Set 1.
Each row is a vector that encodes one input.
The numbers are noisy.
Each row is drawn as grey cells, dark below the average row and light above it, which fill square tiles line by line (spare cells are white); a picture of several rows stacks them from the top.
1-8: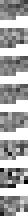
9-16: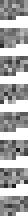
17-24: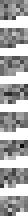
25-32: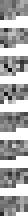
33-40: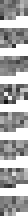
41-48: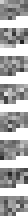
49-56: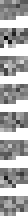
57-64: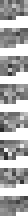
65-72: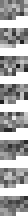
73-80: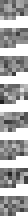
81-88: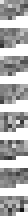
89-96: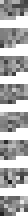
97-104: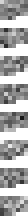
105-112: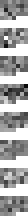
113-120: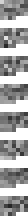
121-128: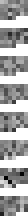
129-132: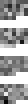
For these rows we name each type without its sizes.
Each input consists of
a label.
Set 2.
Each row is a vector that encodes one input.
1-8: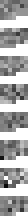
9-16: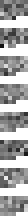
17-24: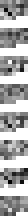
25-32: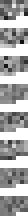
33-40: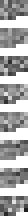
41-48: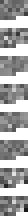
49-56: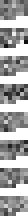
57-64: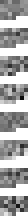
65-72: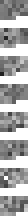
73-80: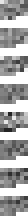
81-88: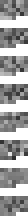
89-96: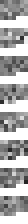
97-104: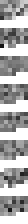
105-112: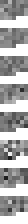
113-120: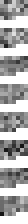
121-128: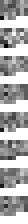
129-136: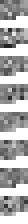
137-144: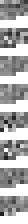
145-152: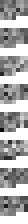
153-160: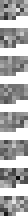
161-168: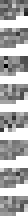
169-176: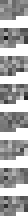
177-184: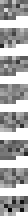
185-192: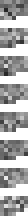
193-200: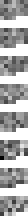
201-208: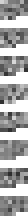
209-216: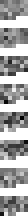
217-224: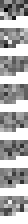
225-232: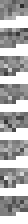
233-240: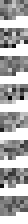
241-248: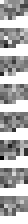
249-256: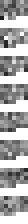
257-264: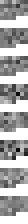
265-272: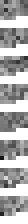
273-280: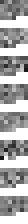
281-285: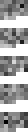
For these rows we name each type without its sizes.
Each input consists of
a label.
